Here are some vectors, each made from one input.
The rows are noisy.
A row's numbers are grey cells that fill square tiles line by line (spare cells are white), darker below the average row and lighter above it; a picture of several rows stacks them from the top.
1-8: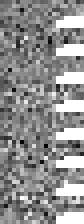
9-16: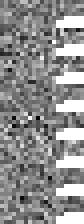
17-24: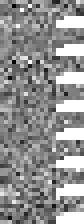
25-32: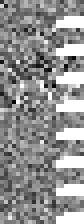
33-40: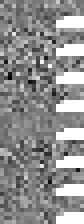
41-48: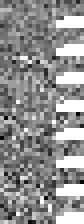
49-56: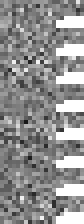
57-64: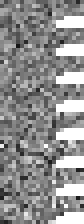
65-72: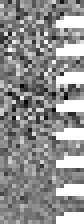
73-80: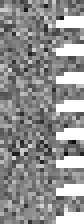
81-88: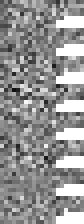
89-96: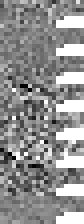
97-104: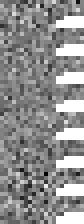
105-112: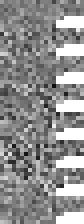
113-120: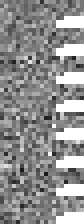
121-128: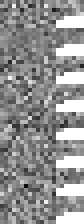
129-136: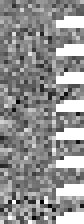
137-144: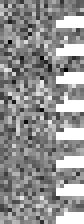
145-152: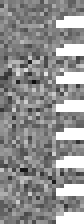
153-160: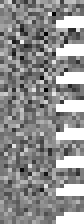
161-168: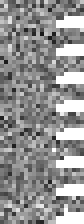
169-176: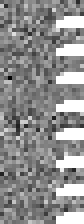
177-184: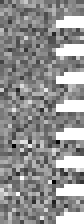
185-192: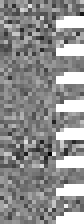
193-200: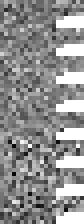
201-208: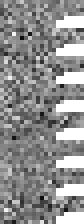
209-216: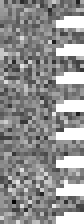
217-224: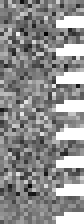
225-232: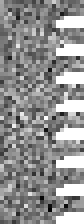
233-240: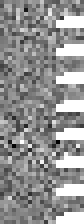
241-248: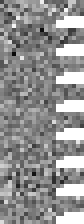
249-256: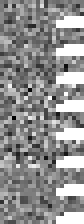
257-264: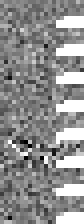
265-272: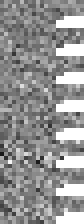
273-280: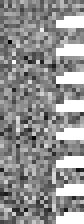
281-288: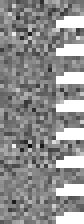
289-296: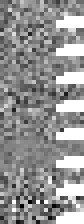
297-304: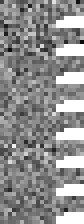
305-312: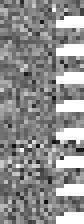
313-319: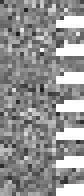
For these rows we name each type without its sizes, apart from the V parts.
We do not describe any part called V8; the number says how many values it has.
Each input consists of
a true/false value, together with either a point on a line, or a value of V8.
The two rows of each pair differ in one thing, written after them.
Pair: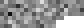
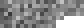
the place on the line
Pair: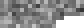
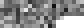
the true/false value
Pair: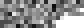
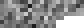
the true/false value
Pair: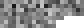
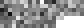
the true/false value
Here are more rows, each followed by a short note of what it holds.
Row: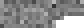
a point on a line and a true/false value
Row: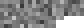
a point on a line and a true/false value
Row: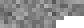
a true/false value and a value of V8
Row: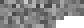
a point on a line and a true/false value
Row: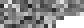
a point on a line and a true/false value
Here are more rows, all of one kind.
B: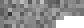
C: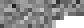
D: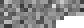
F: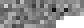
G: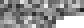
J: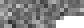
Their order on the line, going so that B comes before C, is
D, B, F, C, J, G.
